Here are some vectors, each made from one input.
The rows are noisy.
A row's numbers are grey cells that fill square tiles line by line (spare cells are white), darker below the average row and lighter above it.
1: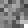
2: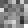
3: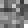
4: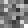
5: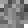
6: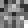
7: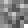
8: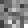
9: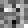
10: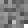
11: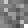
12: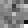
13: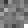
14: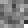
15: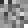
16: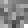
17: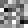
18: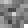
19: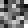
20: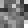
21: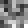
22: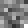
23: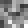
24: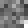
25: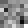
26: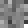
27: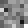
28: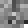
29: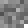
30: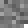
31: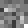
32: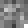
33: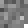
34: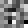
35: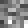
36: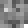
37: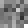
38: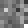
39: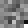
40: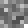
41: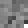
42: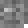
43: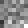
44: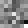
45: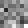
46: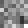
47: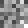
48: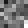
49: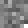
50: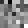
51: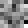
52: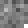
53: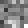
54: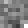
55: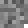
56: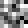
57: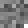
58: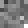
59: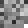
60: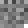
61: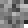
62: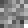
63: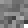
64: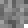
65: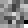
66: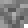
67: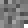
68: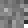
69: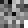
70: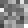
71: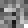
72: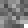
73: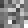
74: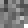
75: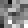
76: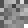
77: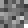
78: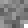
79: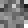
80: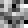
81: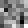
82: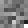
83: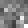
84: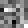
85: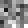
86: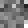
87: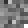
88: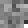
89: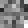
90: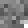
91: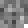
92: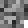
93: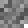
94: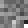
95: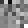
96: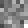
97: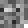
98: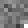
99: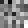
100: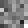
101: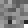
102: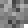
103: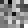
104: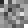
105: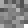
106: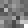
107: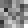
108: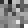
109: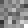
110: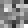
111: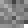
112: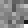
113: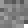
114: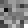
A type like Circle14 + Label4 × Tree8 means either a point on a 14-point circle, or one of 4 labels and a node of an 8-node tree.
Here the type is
Line3 × Line3 + List2(Line5).
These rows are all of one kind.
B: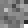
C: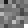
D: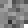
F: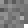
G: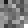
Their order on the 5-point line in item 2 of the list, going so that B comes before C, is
B, F, C, D, G.
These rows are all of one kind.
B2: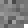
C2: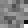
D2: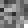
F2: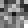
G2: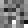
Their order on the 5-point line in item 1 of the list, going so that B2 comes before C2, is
F2, D2, G2, B2, C2.
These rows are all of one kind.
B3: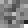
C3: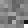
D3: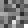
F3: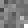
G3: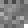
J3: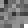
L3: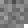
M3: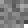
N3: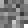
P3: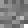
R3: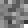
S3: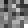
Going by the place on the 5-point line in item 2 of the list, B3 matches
P3 and R3.
